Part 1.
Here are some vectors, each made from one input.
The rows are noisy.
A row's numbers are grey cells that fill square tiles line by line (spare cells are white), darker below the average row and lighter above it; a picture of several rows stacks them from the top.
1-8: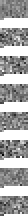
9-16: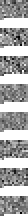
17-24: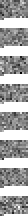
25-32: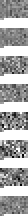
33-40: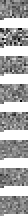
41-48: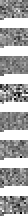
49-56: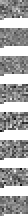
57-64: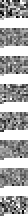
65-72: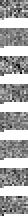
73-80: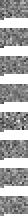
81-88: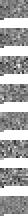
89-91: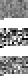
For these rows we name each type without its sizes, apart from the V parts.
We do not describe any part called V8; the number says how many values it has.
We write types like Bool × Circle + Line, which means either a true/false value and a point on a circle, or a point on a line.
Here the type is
Bool × V8 + Line.
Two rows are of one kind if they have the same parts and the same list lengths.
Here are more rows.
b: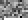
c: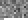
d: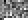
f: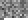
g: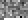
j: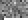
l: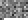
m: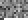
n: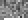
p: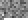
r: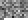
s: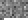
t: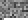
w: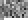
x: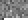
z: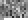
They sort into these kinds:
b, c, f, g, n, p, r, w, z
d, j, l, m, s, t, x

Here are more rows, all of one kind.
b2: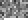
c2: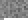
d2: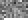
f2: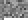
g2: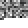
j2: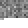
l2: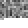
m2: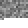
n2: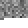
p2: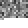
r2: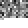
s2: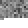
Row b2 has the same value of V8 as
d2, l2, n2 and s2.
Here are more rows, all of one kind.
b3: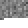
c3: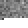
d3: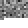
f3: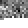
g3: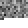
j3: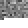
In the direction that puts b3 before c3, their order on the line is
f3, d3, b3, j3, g3, c3.
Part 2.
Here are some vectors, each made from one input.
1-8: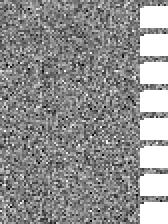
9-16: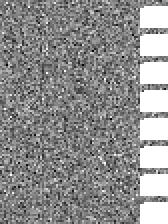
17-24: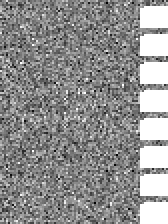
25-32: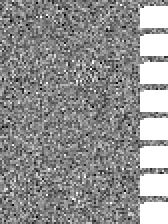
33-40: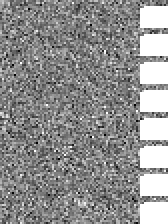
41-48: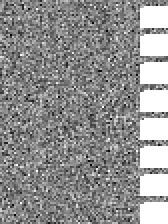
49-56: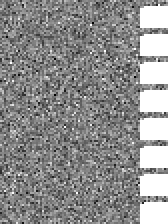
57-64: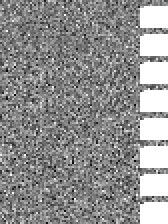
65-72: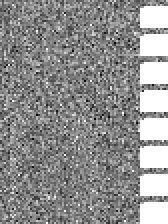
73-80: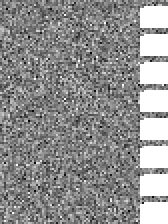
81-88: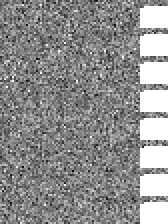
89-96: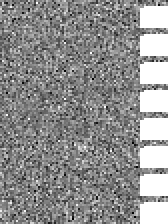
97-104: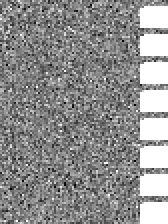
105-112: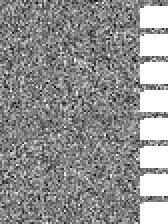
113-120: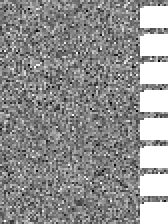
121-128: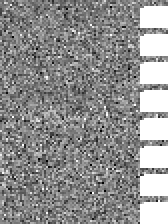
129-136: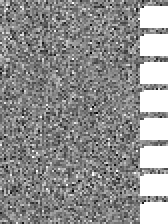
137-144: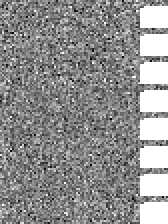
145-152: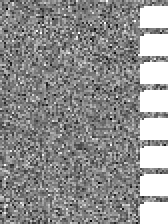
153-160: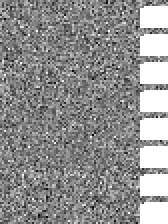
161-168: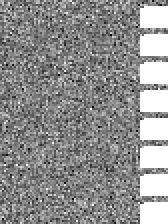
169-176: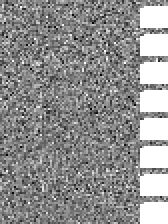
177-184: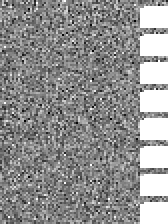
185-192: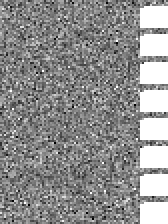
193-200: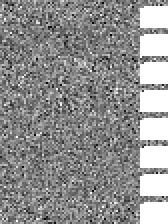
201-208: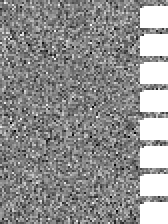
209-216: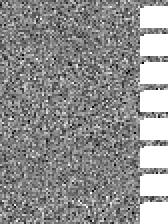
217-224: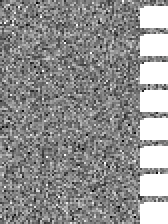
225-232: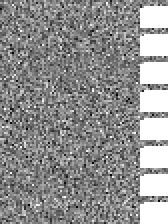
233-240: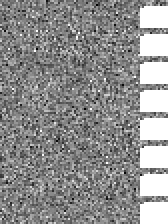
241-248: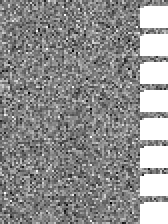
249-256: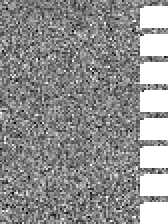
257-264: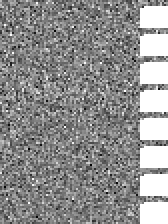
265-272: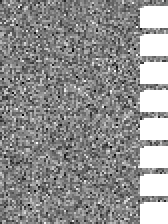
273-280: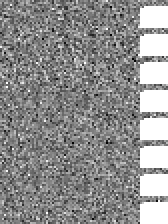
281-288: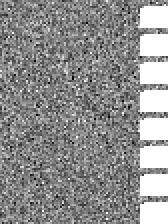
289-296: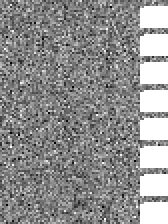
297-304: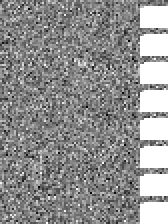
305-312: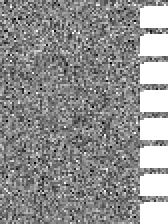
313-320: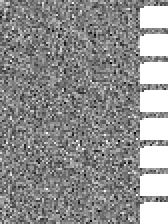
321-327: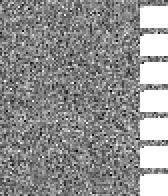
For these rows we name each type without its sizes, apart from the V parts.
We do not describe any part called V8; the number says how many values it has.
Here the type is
(Circle + Unit) × Label × V8.
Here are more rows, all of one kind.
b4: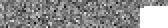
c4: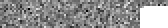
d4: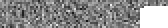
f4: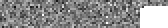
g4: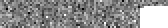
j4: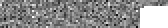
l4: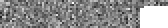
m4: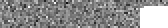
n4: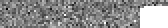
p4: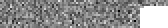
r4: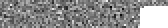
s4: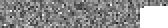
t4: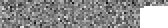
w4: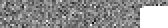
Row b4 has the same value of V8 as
g4, m4 and t4.
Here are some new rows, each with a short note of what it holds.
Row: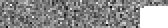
a label and a value of V8
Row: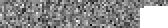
a point on a circle, a label and a value of V8
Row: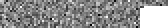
a point on a circle, a label and a value of V8
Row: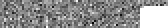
a label and a value of V8
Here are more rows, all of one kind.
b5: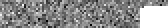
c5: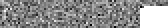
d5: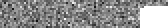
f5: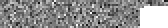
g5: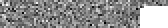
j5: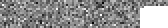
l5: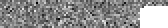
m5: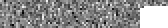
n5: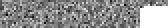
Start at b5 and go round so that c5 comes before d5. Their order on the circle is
b5, j5, n5, c5, m5, f5, g5, d5, l5.
